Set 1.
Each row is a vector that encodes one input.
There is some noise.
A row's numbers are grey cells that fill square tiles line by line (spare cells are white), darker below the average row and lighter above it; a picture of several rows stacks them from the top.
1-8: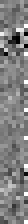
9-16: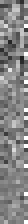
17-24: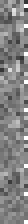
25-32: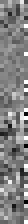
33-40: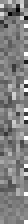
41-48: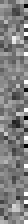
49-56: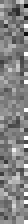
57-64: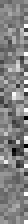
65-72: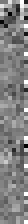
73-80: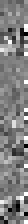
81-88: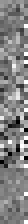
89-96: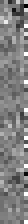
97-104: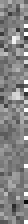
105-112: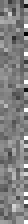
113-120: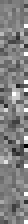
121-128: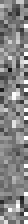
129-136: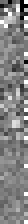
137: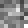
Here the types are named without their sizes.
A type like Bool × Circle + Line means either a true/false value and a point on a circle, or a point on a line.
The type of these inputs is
(Circle + Unit) × Line.
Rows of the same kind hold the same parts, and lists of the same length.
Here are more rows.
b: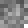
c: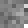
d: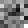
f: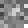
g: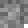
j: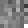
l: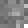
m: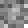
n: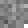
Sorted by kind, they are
b, c, f, g, j, l
d, m, n

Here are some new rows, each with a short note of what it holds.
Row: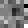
a point on a circle and a point on a line
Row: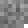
a point on a line
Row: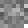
a point on a circle and a point on a line
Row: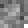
a point on a circle and a point on a line
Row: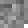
a point on a line
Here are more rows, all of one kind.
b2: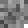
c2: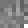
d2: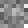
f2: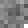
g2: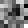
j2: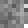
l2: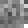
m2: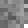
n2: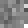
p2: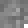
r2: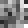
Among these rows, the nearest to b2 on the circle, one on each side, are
c2 and p2.
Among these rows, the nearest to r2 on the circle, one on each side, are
l2 and p2.
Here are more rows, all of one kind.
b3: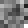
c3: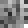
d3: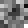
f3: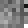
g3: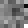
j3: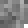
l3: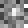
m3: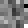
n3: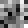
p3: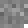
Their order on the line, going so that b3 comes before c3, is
m3, p3, d3, j3, l3, b3, c3, n3, f3, g3.
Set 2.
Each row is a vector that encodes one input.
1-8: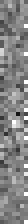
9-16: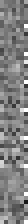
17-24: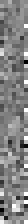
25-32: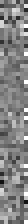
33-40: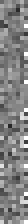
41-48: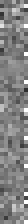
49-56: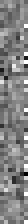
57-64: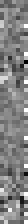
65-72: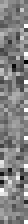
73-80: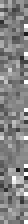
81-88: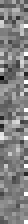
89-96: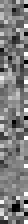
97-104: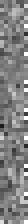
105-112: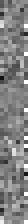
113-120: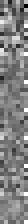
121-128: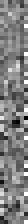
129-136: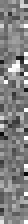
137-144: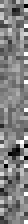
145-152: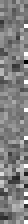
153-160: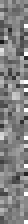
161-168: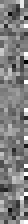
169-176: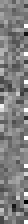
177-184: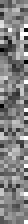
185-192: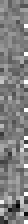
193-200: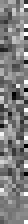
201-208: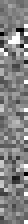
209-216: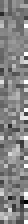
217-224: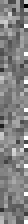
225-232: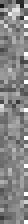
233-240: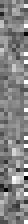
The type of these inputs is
Line8 + Line14.
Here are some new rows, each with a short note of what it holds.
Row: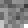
a point on an 8-point line
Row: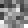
a point on an 8-point line
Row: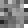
a point on a 14-point line
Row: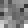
a point on an 8-point line
